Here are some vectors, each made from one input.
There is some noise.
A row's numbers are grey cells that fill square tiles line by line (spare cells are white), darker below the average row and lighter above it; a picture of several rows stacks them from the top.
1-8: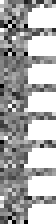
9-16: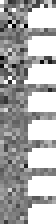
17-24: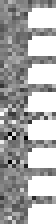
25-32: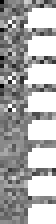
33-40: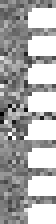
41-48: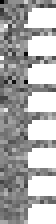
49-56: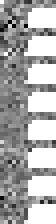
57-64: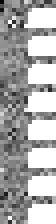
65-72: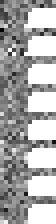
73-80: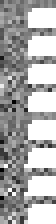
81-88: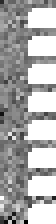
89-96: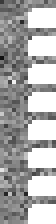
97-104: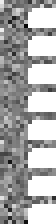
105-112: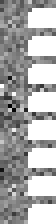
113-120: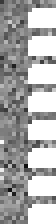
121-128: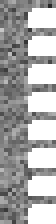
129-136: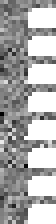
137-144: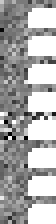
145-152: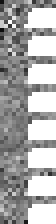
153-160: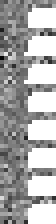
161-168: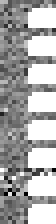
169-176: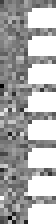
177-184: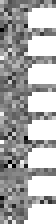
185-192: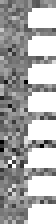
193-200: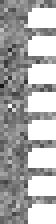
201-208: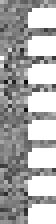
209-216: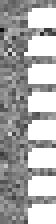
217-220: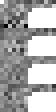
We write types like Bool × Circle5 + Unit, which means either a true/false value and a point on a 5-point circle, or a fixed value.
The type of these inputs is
Line8.
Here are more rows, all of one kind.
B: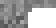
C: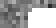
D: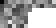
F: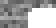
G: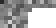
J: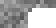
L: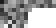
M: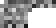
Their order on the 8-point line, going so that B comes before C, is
F, M, G, D, B, J, C, L.
